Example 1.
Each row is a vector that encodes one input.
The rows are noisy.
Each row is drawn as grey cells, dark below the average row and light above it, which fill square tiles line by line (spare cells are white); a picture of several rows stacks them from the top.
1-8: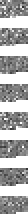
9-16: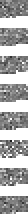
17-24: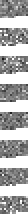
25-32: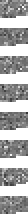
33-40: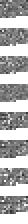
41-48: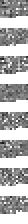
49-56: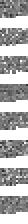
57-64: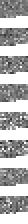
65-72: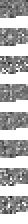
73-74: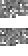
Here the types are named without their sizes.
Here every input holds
either a point on a circle and a true/false value, or a fixed value.
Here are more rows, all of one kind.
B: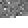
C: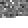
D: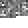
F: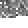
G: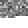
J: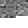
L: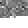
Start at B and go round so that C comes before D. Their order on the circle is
B, L, G, F, C, J, D.
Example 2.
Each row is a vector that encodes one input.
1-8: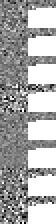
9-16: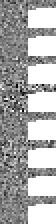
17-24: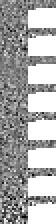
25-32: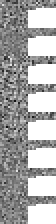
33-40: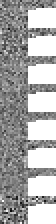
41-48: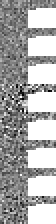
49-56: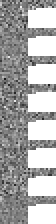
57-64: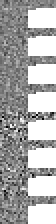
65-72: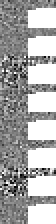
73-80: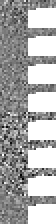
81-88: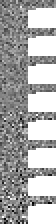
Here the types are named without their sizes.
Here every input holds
either a point on a line, or three true/false values.
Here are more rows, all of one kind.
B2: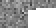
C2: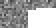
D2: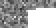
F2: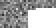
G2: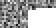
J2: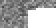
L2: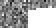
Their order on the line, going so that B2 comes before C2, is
L2, B2, G2, C2, F2, D2, J2.
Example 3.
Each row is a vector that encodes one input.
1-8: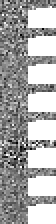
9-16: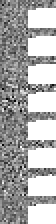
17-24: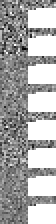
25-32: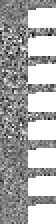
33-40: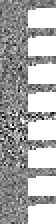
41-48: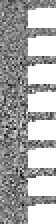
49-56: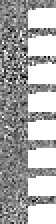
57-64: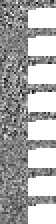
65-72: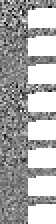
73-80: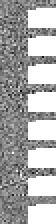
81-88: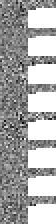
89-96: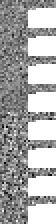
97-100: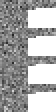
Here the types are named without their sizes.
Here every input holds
either a point on a line, or three true/false values.
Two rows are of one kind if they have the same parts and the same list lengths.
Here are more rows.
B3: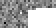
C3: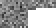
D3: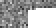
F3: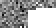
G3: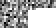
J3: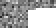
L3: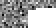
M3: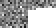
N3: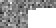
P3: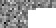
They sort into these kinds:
B3, D3, G3, M3, N3, P3
C3, F3, J3, L3

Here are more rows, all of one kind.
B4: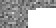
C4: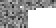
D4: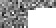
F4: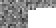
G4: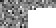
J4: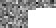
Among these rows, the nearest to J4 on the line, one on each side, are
B4 and D4.
